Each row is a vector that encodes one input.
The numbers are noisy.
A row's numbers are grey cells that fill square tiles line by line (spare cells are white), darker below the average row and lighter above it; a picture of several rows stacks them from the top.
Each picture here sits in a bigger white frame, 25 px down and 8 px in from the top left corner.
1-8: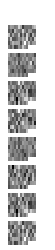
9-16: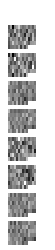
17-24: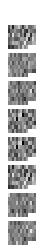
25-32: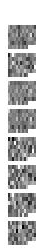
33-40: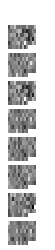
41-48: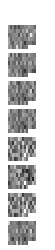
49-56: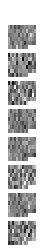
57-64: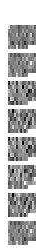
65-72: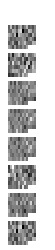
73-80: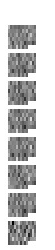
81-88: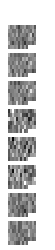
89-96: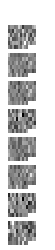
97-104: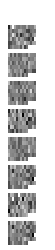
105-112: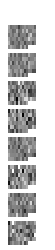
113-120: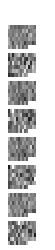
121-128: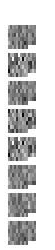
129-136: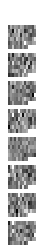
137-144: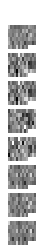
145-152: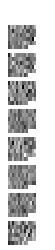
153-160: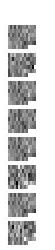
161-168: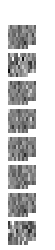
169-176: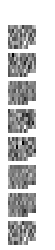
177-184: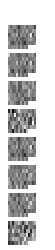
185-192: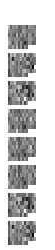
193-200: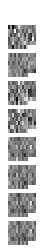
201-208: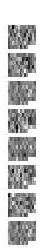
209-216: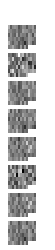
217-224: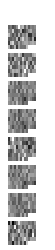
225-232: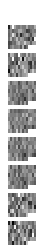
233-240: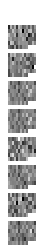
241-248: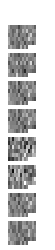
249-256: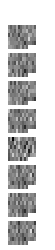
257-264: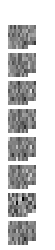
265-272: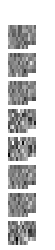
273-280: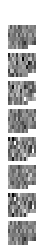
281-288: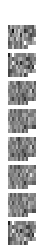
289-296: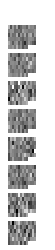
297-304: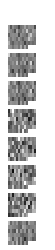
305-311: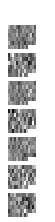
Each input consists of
either a point on a 14-point circle, or four true/false values.
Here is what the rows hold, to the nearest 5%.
About 45% of them hold a point on a 14-point circle. The rest hold four true/false values.
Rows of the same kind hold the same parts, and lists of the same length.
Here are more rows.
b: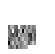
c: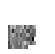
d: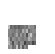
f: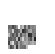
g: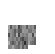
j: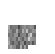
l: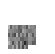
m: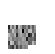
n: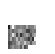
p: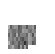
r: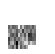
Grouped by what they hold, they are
b, c, f, m, n, r
d, g, j, l, p

